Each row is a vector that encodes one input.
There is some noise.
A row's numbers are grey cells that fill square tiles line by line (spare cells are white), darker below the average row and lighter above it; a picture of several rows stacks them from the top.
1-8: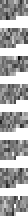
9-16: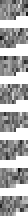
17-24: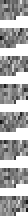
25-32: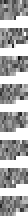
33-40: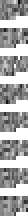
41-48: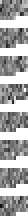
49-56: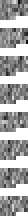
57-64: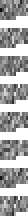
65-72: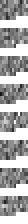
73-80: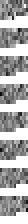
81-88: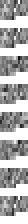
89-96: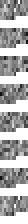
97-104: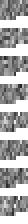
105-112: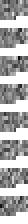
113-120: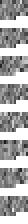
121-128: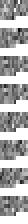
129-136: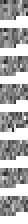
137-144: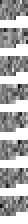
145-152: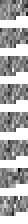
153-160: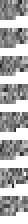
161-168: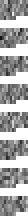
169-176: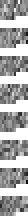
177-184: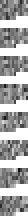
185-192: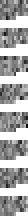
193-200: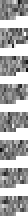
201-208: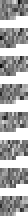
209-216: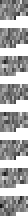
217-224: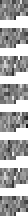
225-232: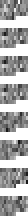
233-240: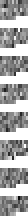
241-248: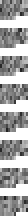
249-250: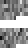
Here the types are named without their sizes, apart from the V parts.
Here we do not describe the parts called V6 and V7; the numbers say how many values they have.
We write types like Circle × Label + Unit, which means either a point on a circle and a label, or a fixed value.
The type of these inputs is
Bool × V6 × V7 + List(Line).
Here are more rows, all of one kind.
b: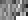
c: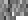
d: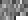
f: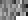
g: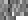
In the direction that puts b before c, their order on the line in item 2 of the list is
b, d, g, c, f.
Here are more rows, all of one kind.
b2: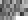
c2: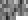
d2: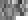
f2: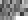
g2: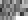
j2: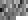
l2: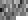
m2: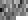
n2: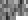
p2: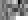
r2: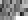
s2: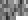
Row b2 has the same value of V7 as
f2, g2 and r2.
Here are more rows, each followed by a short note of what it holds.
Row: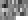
a true/false value, a value of V6 and a value of V7
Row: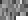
a list of two items
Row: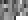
a list of one item
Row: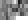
a true/false value, a value of V6 and a value of V7
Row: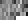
a list of two items
